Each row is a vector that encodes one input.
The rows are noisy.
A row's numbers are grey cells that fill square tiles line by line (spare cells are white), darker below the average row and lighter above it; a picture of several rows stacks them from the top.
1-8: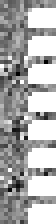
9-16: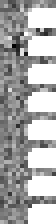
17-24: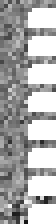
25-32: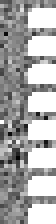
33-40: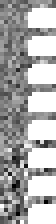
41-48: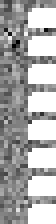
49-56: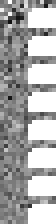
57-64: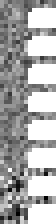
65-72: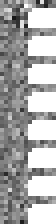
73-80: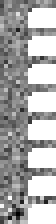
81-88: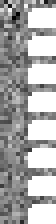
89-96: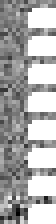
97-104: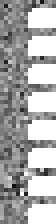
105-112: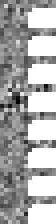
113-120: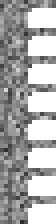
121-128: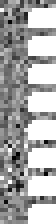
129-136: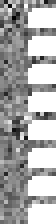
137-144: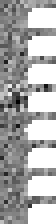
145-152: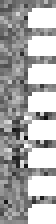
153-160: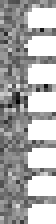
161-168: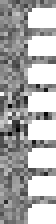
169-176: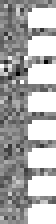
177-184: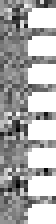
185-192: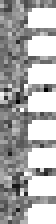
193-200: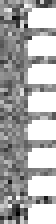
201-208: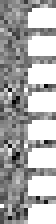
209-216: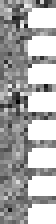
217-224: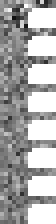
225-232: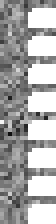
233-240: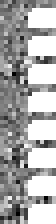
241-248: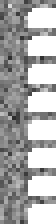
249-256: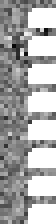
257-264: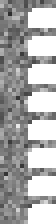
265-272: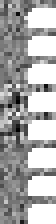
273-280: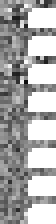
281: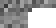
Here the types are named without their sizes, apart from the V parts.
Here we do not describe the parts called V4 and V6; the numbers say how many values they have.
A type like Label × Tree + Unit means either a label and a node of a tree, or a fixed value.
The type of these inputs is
(Circle + V4) × Tree + V6.
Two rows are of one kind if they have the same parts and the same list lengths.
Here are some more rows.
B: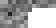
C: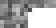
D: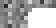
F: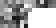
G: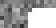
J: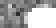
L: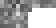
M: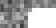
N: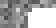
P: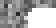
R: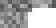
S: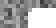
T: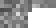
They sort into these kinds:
B, C, G, L, M, N, S, T
D, J, P, R
F

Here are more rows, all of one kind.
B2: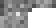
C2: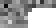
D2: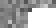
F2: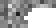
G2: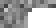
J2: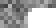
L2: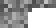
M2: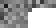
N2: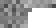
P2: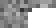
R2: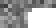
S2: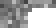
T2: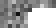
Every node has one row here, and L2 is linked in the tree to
B2 and P2.
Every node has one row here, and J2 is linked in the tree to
R2.
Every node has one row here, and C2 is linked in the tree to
F2 and M2.
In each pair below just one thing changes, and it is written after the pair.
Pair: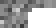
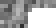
the place on the circle
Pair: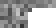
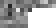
the node of the tree
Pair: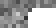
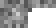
the node of the tree
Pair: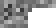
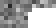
the place on the circle
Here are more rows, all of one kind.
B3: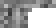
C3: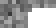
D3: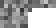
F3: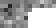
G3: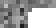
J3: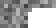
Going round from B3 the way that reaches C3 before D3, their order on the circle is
B3, C3, F3, J3, D3, G3.
